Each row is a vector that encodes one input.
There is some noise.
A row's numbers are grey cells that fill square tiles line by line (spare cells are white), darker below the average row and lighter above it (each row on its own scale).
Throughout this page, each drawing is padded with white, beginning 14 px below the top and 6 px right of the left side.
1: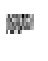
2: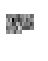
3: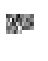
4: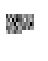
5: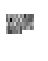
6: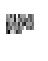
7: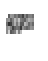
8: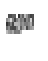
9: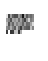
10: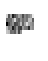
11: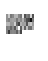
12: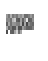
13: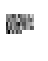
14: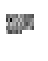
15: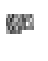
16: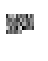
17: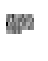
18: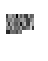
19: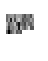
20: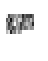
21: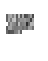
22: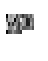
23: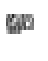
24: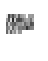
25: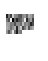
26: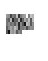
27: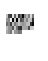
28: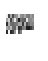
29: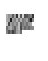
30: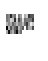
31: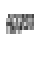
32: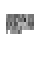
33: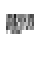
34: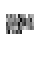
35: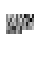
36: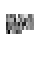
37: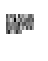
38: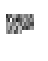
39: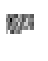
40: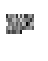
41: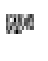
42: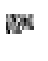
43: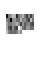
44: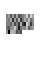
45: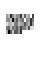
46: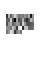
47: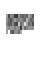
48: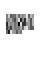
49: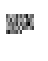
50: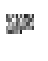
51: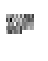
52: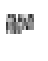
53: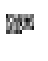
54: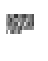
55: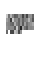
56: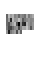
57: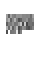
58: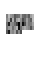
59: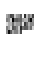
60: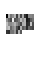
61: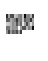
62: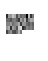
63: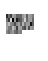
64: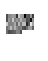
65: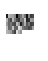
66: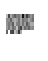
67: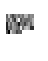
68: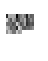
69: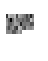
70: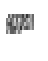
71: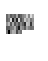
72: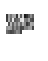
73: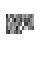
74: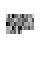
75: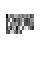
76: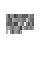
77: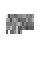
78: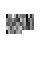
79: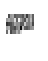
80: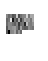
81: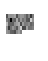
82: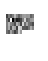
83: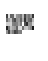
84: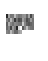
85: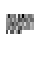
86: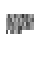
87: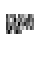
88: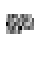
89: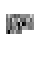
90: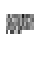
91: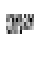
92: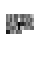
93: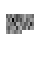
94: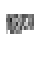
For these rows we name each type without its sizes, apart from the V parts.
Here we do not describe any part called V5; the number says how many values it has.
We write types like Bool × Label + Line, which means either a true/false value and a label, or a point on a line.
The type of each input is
Tree × (Tree + V5).
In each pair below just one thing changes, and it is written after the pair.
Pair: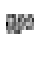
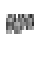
the value of V5
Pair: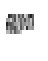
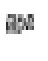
the value of V5
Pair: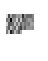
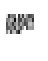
the node of the tree
